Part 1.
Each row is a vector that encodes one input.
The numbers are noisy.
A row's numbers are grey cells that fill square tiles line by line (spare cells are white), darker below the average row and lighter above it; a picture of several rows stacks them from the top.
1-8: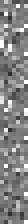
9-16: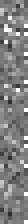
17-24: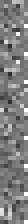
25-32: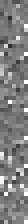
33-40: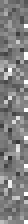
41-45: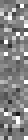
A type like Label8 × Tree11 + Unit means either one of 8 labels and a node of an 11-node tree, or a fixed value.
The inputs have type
Tree9.
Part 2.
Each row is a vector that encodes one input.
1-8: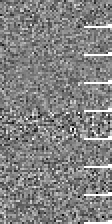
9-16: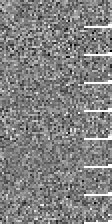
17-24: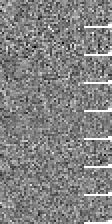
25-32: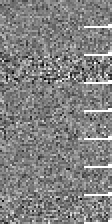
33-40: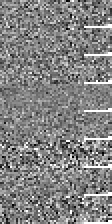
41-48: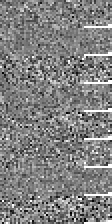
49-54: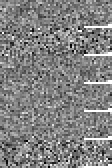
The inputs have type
Line10.
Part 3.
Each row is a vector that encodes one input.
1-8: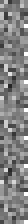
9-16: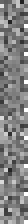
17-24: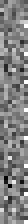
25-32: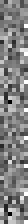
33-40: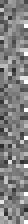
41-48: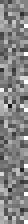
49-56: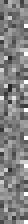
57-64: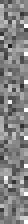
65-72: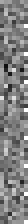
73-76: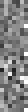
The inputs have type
Bool × Bool × Bool.
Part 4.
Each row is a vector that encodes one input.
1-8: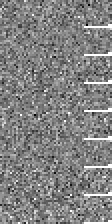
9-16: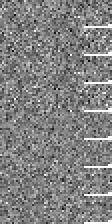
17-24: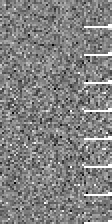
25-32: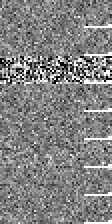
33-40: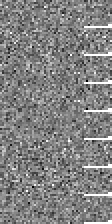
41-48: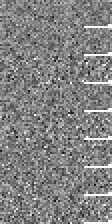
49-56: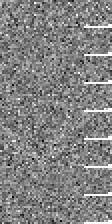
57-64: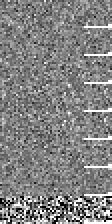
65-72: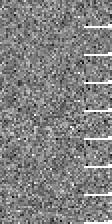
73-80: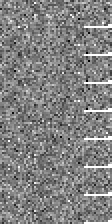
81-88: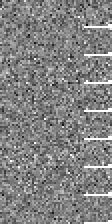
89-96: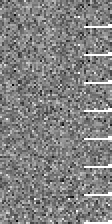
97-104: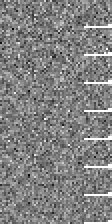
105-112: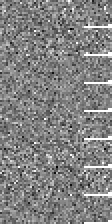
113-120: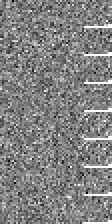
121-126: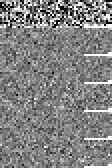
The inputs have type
Circle10 + Unit.
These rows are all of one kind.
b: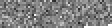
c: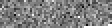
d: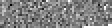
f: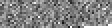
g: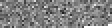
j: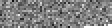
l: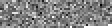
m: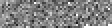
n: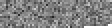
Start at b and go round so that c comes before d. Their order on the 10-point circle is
b, m, f, l, c, d, n, g, j.
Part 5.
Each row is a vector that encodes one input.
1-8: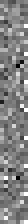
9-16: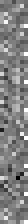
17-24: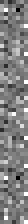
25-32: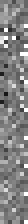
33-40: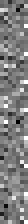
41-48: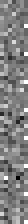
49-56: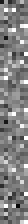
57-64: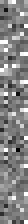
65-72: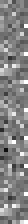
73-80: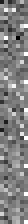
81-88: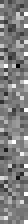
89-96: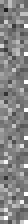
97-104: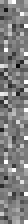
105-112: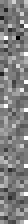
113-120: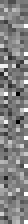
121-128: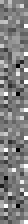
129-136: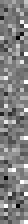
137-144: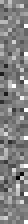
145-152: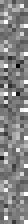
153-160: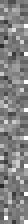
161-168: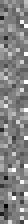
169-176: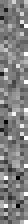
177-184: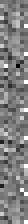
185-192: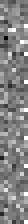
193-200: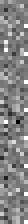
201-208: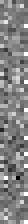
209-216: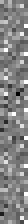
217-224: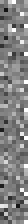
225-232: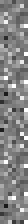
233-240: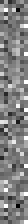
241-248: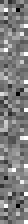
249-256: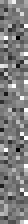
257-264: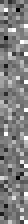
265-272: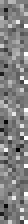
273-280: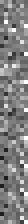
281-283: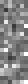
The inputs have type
Line11.
